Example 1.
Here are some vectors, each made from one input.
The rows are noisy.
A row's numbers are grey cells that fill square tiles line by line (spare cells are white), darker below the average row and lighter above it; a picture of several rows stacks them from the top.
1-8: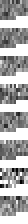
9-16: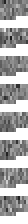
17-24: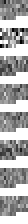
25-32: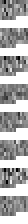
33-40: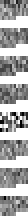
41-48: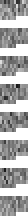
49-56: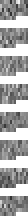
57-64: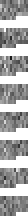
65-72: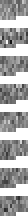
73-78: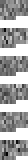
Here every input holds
a list of up to two points on a 10-point line.
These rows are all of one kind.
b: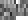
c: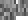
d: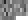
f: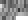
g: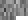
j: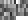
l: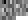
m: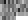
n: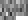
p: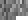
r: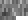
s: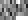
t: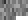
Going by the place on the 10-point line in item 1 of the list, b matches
c, d, g and j.
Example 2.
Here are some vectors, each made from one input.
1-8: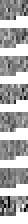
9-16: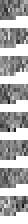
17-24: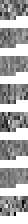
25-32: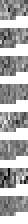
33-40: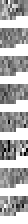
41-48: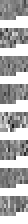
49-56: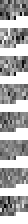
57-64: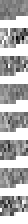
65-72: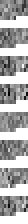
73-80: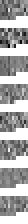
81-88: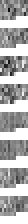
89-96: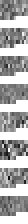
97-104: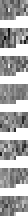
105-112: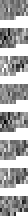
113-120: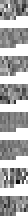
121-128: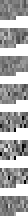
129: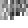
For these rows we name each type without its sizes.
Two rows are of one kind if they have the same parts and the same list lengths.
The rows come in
3 kinds.
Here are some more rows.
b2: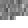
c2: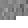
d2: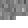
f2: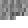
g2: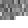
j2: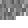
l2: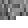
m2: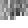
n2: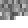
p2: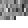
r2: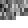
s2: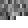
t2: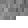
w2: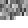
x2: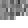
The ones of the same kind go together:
b2, d2, f2, l2, m2, s2, x2
c2, g2, j2, n2, p2, t2
r2, w2

